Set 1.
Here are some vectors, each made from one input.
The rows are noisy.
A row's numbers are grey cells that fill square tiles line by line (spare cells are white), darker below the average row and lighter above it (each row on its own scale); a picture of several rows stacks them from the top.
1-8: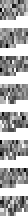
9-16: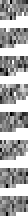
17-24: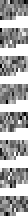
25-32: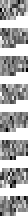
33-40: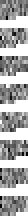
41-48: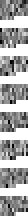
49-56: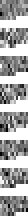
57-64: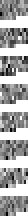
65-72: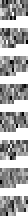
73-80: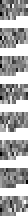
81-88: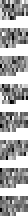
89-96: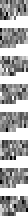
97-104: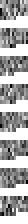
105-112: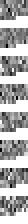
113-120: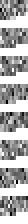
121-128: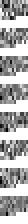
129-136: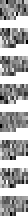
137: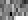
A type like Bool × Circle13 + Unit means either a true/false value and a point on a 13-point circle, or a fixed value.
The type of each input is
Bool × Bool × Bool + Tree13.
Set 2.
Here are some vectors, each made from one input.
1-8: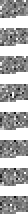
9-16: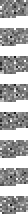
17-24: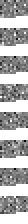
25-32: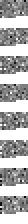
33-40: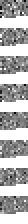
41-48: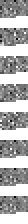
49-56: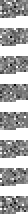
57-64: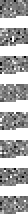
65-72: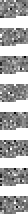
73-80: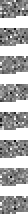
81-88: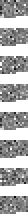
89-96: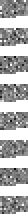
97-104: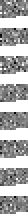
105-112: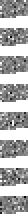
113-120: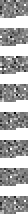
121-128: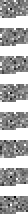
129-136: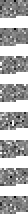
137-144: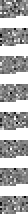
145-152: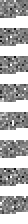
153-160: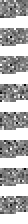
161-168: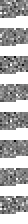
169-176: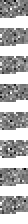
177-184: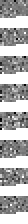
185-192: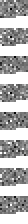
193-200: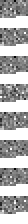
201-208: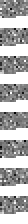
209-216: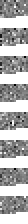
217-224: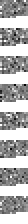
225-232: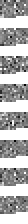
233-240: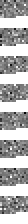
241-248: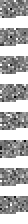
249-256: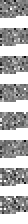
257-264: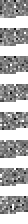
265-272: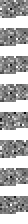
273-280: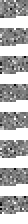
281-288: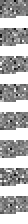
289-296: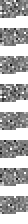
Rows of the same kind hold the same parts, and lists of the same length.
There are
2 kinds of row.
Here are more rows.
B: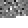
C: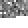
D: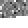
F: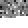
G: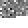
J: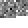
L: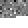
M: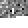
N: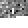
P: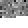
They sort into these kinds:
B, C, D, F, G, J, L, P
M, N

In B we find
one of 4 labels and a true/false value.
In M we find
a fixed value.
